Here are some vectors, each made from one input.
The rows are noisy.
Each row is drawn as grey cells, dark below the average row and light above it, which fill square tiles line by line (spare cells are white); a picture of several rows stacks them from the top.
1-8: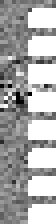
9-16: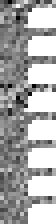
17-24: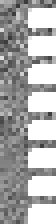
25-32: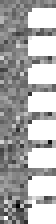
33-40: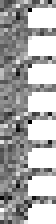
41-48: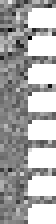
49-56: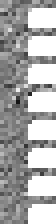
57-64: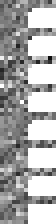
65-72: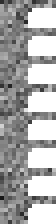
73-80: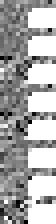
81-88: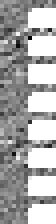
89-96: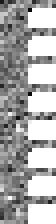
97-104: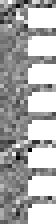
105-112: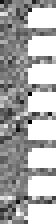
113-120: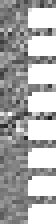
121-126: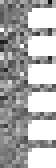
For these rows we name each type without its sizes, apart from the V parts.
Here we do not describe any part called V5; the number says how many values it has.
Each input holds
a list of items, each a point on a line and a value of V5.
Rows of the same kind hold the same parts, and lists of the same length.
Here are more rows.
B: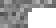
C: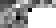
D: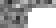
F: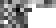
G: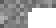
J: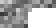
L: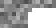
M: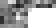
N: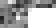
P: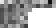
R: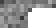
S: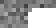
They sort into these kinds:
B, G, J, L, R
C, D, P
F
M, N, S

